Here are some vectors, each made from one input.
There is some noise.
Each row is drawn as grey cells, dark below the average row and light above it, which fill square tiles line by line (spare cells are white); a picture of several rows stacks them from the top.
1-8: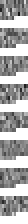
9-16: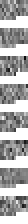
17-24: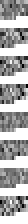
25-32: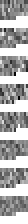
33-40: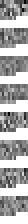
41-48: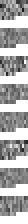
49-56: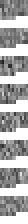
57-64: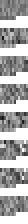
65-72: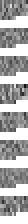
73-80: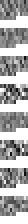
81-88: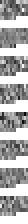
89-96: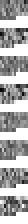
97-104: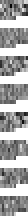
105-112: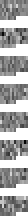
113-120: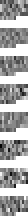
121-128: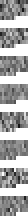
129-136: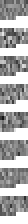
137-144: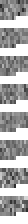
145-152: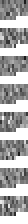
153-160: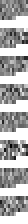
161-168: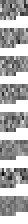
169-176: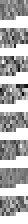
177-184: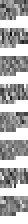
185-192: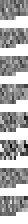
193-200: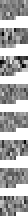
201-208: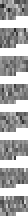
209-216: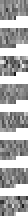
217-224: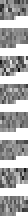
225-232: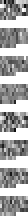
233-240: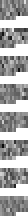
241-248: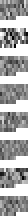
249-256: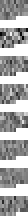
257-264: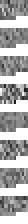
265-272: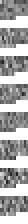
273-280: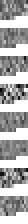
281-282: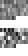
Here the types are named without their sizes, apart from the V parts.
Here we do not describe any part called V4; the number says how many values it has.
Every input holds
a list of items, each a true/false value and a value of V4.
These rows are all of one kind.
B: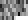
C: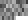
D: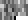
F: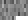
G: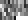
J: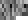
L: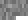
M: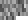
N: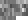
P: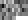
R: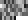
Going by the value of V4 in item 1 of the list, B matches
C, F and G.
